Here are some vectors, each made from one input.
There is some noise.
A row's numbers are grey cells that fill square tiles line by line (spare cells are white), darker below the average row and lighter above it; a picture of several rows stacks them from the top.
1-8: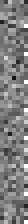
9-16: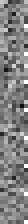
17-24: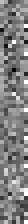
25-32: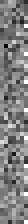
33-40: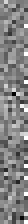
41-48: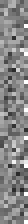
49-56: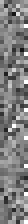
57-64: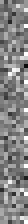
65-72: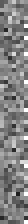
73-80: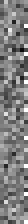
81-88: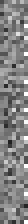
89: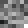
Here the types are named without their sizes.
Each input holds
either a label and a true/false value, or a list of points on a line.
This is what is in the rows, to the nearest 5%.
About 40% of them hold a label and a true/false value. The rest are lists of points on a line.
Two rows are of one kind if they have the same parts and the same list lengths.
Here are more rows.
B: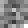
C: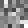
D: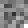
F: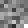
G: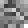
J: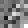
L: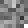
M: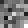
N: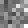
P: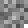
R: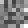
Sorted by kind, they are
B, D, G, N, R
C, F
J, M
L, P

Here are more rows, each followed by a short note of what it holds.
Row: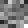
a list of one item
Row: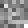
a list of one item
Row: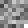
a list of one item
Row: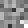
a list of one item
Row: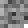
a label and a true/false value
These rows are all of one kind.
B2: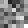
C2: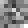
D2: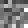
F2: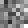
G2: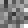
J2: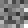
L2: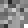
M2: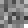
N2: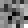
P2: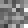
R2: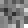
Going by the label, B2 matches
D2, L2 and P2.
